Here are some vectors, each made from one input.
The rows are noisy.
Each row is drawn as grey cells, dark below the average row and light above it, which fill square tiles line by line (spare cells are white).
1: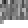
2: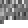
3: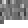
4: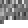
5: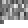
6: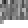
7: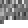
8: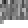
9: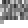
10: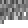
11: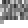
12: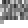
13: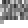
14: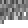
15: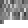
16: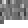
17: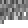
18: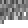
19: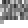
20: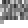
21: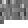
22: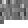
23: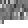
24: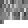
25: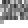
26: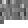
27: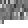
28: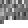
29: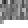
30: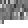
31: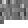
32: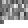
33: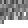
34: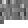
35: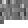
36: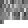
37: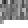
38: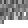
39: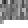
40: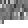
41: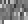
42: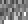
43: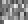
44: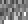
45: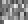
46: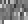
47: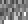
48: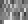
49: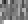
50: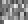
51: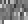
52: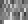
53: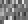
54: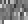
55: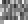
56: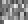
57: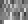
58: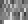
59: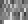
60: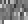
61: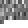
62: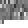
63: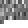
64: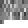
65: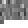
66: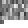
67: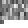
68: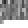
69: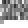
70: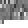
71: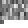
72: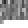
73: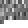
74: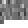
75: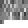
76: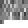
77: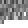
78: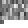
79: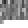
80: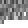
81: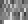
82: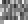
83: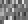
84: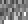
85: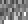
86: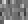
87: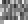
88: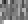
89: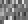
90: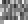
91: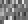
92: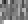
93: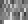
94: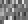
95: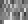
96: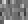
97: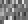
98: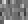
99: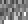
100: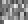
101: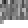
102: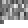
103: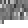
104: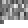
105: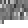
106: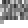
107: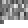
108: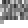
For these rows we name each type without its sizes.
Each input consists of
three true/false values.
